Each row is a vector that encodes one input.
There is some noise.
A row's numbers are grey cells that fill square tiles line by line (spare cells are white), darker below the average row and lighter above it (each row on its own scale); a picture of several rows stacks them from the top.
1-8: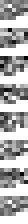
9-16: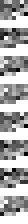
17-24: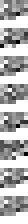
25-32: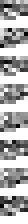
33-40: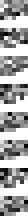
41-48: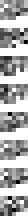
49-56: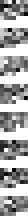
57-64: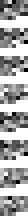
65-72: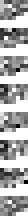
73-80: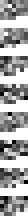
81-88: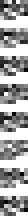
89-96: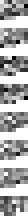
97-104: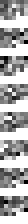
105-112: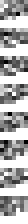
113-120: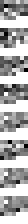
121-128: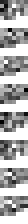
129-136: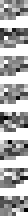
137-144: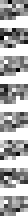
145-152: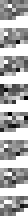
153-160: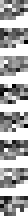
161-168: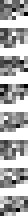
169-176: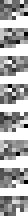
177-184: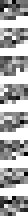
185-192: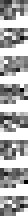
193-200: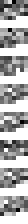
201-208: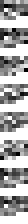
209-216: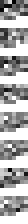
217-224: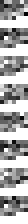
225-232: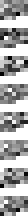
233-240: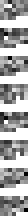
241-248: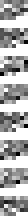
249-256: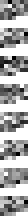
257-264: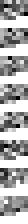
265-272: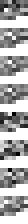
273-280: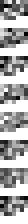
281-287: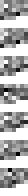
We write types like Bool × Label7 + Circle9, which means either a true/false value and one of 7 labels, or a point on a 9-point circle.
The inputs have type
Circle18 + Line7 + Line11.
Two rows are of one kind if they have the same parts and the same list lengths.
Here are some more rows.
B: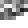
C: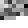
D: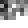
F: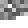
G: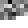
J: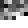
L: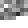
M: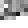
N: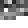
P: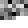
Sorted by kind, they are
B, C, F, G, L, M, P
D
J, N

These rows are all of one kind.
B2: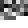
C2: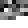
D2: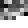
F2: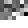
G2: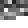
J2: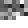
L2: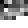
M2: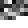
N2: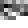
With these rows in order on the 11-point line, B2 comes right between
M2 and N2.
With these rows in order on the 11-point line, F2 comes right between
D2 and J2.
